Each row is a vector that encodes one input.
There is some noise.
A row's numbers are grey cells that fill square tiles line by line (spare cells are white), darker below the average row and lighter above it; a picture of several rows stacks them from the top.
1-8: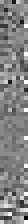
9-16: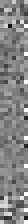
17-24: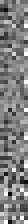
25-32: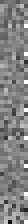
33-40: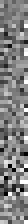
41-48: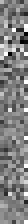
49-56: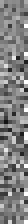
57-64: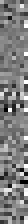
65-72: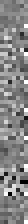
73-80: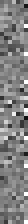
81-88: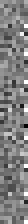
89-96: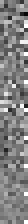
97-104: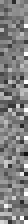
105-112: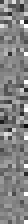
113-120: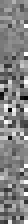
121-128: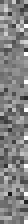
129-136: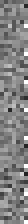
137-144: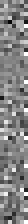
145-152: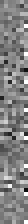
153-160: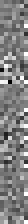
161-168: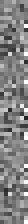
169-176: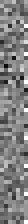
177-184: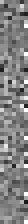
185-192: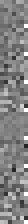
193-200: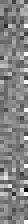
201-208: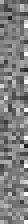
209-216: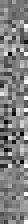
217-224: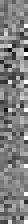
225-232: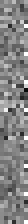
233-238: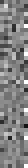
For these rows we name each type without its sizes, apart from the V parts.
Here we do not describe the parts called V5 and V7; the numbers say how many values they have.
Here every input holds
a node of a tree and a true/false value, together with either a point on a line and a value of V7, or a value of V5.
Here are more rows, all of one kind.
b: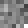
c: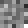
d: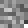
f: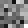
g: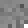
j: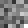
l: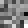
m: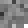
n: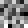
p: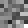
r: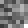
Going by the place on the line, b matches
c and n.
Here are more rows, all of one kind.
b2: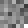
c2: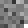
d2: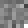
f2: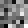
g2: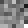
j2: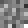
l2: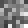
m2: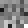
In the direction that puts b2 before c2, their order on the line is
j2, m2, g2, d2, f2, b2, c2, l2.
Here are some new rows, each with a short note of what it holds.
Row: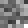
a node of a tree, a true/false value and a value of V5
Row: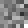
a node of a tree, a true/false value and a value of V5
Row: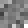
a node of a tree, a true/false value and a value of V5
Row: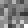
a node of a tree, a true/false value and a value of V5
